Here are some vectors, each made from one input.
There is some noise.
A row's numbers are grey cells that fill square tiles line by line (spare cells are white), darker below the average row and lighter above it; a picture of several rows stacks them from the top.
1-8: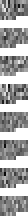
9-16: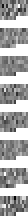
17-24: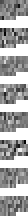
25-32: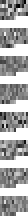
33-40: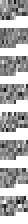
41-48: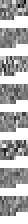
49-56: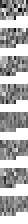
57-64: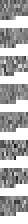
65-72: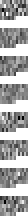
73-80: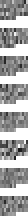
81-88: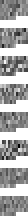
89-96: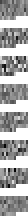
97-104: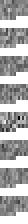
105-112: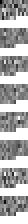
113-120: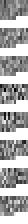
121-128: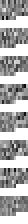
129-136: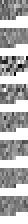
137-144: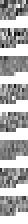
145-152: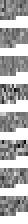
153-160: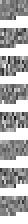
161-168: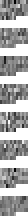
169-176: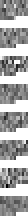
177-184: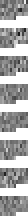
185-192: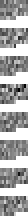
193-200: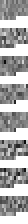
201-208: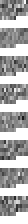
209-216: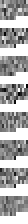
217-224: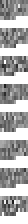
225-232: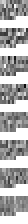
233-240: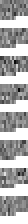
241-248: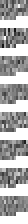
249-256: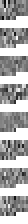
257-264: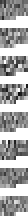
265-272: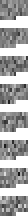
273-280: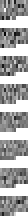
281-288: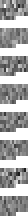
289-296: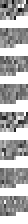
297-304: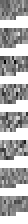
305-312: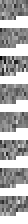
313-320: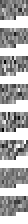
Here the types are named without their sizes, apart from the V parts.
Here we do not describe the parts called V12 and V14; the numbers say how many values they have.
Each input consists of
a label, a true/false value, a value of V12 and a value of V14.
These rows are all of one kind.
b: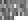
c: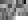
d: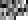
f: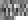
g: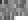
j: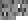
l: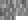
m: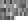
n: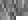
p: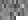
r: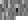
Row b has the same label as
c, d and j.
